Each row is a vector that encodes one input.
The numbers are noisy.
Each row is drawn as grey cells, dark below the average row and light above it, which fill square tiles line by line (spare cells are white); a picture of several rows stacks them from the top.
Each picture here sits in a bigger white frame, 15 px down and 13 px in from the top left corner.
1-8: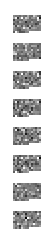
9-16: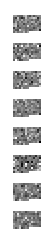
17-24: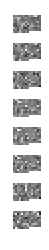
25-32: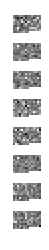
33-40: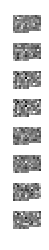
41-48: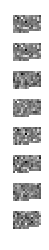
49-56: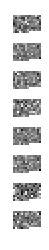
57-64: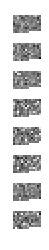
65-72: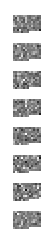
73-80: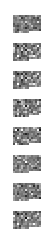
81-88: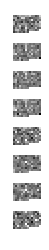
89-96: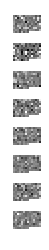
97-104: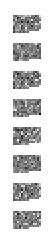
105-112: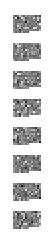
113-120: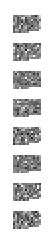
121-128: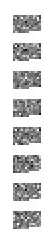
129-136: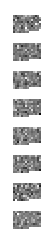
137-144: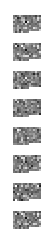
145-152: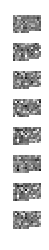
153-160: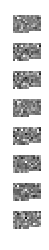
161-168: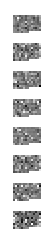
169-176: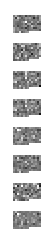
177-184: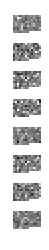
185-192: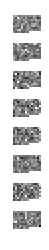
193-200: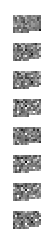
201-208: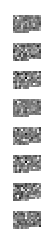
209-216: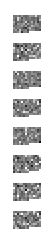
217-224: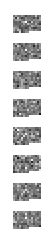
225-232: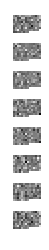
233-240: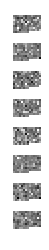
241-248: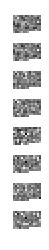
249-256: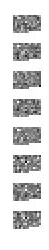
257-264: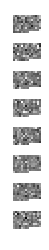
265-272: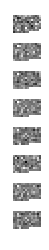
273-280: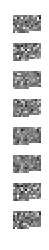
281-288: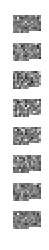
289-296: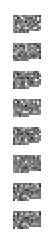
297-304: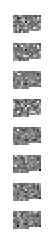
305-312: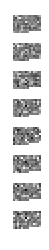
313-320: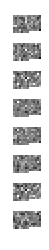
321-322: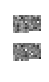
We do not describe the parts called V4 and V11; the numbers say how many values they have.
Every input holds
either a fixed value, or a node of a 16-node tree, or a true/false value, a value of V4 and a value of V11.
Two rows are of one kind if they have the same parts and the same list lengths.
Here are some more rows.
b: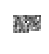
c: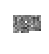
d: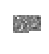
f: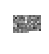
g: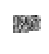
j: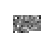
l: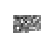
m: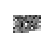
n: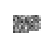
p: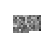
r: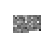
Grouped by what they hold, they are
b, g, j, l, n
c, d, f, p, r
m

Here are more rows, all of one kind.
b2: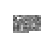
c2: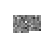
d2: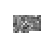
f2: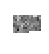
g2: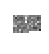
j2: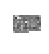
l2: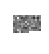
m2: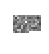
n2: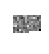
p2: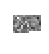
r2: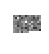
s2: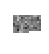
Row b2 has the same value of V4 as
j2, m2 and p2.
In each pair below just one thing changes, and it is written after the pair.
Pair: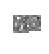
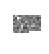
the value of V11
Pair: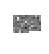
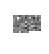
the value of V11
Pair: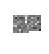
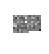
the value of V11
